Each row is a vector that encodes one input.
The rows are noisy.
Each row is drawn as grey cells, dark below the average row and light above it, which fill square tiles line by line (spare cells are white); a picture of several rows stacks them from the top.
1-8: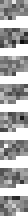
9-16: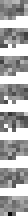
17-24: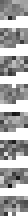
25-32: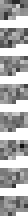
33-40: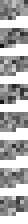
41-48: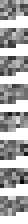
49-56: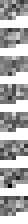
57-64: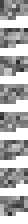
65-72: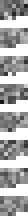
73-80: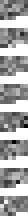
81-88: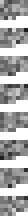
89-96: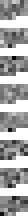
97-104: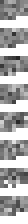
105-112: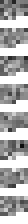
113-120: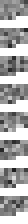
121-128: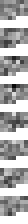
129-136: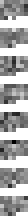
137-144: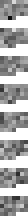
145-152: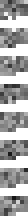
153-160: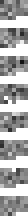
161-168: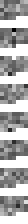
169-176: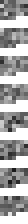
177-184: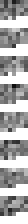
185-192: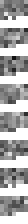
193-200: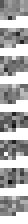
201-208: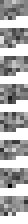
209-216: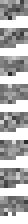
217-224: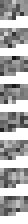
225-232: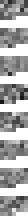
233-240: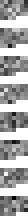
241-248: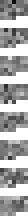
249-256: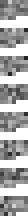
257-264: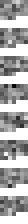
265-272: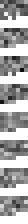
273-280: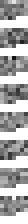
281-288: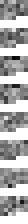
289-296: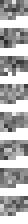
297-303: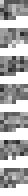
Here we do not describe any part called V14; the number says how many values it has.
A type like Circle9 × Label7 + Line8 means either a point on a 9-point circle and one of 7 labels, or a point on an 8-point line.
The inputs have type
(Line12 + V14) × Line15.
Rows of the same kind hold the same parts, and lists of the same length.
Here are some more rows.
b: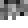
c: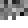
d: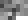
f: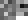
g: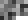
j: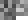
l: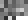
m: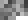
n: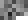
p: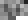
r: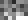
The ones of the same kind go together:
b, c, f, g, j, l, m, n, r
d, p

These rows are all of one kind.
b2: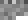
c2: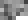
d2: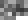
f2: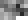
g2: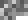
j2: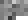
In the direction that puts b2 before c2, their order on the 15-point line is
b2, c2, f2, d2, j2, g2.
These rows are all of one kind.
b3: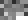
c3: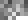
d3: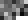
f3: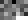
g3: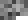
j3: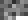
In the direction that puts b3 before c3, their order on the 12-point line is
g3, j3, d3, f3, b3, c3.
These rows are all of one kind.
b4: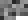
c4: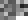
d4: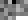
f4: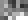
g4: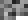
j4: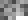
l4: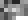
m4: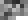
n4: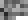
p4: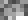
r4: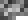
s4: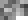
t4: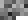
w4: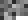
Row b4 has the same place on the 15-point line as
d4, g4, j4 and p4.
